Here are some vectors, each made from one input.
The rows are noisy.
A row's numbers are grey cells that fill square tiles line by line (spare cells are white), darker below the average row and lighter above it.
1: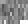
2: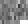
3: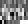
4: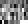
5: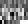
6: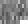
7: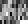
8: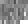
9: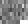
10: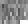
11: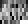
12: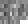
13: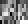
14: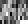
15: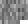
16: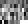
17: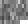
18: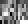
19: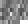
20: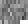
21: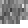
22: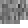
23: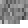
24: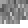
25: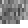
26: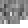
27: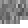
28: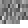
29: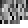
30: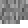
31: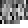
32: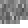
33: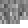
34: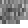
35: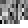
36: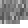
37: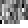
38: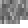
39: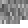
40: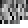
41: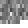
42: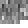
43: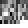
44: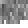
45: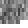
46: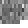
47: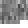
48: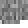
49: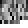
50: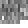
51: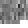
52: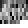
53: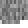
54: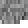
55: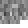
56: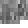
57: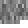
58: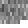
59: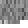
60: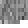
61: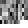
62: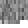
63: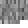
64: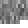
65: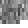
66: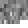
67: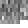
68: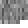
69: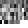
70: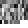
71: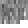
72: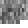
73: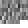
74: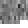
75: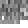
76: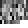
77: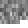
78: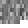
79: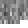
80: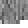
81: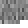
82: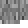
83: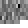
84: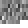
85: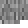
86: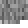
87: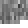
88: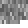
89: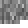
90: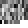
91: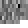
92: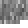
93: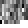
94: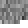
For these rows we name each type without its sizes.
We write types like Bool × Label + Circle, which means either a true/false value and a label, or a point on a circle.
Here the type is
(Bool × Bool × Bool × Bool + Unit) × Label + Circle.
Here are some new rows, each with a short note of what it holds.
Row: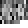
a point on a circle
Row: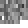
a label
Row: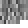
a label
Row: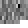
a label
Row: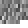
a label
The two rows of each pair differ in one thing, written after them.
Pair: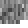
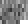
one of the four true/false values
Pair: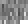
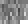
one of the four true/false values
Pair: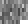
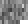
one of the four true/false values
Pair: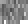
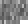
the label
